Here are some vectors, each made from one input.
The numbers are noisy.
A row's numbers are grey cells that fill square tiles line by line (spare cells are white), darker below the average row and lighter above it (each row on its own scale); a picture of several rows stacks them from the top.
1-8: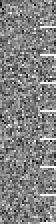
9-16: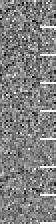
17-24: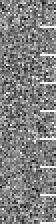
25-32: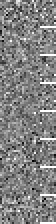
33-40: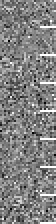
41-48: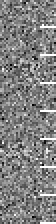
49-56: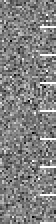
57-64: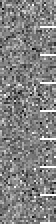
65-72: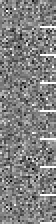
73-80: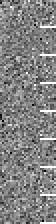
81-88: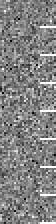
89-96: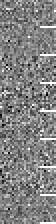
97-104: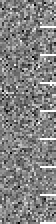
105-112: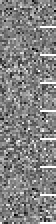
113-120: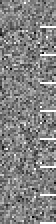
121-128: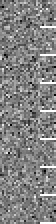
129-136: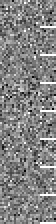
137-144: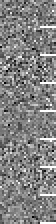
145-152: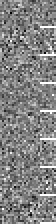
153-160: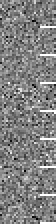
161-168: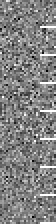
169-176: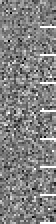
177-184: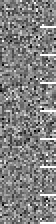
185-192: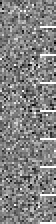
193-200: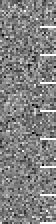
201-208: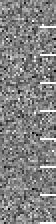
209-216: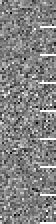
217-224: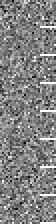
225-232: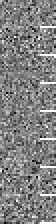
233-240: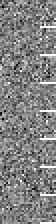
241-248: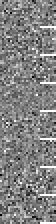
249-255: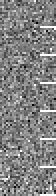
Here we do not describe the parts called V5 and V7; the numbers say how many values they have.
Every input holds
either a point on each of two 8-point lines, or a point on a 9-point line and a true/false value, or a value of V5 and a value of V7.
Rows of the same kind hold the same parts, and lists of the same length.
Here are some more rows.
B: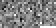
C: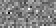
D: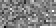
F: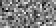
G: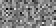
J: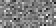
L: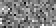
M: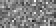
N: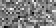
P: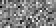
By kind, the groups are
B, F, P
C, D, J, L, N
G, M

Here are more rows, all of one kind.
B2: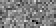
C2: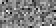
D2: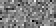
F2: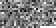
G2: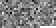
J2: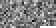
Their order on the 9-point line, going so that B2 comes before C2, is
F2, G2, D2, B2, C2, J2.
